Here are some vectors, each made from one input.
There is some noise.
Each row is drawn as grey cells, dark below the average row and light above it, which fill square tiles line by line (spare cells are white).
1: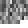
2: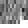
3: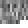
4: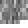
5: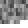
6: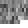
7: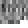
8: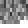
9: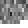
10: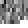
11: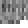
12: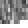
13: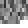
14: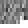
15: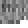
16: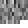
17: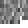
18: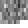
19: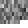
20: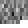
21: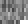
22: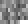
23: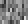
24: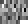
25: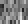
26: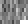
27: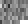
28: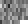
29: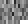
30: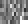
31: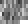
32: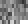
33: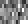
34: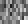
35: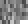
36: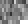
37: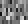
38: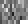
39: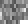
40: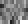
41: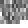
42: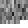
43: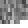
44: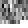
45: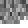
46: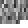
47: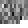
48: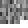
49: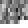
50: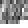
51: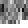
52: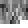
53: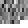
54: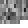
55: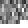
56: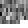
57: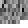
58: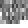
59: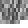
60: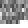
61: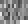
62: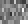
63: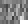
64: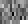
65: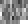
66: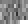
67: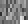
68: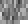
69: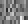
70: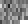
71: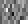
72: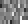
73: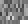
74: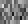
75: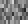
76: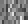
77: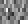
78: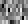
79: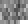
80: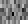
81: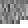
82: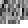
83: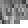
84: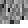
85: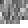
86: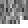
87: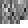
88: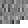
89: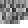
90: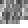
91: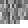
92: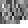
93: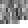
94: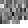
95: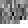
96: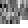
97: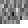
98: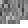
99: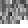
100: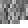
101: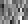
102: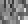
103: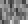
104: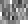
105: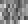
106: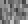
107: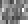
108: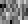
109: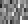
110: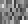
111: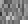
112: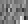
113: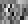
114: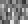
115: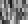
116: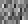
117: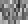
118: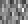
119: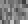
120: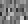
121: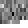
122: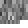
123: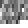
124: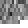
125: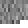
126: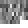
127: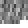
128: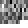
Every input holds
one of 5 labels, together with either a node of a 9-node tree, or three true/false values.
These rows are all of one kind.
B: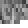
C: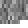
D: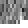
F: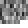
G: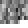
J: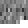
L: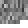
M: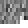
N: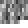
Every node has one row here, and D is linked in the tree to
F.
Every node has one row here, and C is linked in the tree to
G and N.
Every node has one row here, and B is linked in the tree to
F and L.
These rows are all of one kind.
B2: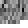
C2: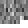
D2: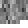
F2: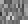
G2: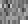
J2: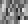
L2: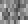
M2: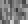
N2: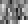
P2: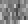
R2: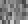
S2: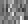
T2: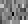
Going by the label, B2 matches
D2, F2 and G2.
